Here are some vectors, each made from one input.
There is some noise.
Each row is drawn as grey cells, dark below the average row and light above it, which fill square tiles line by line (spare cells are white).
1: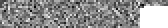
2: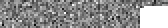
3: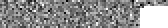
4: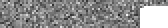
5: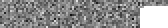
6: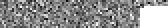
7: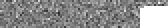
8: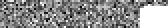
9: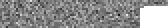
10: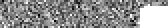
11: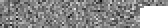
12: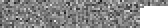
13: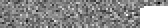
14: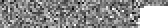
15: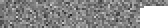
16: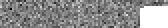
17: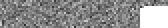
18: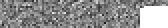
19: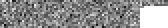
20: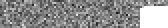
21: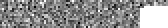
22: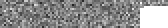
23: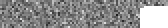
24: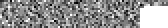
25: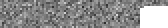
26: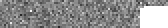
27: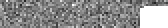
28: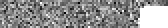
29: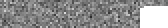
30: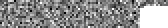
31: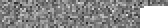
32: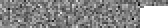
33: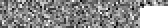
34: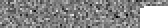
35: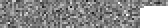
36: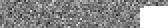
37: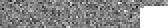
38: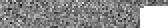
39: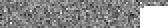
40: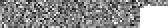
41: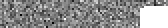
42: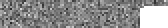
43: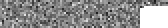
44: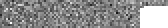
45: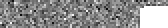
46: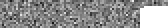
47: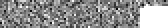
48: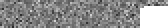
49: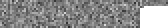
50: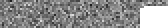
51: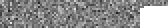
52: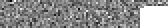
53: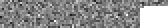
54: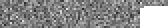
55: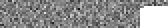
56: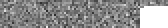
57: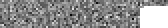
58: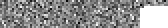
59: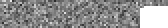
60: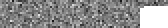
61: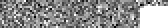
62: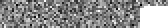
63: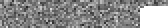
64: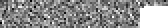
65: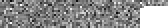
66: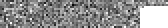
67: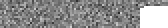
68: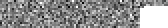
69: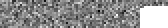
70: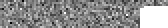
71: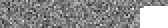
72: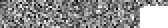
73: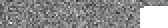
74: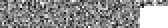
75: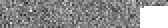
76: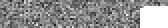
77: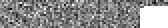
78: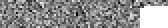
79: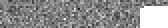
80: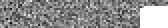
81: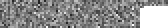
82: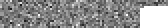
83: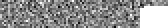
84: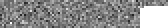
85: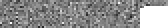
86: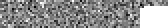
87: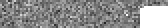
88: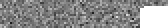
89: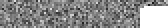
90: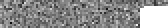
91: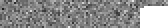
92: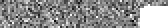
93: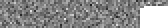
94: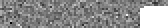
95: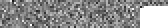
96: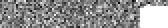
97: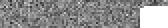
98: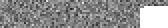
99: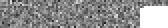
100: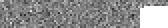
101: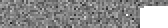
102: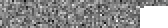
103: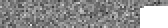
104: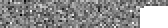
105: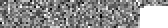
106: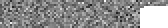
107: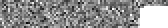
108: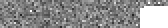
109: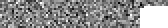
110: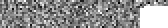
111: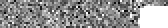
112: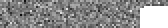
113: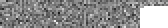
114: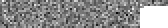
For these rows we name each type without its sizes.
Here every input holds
either a point on a circle and a true/false value, or a point on a line.
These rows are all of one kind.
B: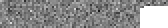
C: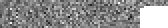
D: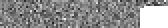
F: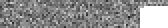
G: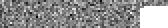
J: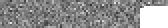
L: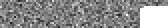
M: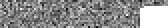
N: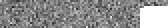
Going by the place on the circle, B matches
C, G and J.
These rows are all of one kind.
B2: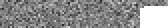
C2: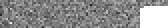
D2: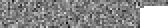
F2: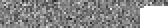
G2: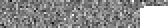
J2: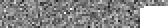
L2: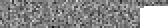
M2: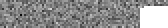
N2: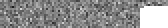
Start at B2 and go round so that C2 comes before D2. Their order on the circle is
B2, G2, N2, F2, C2, D2, J2, L2, M2.
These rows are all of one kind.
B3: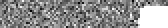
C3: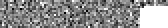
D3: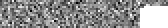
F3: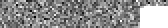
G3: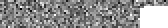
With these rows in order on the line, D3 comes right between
B3 and C3.
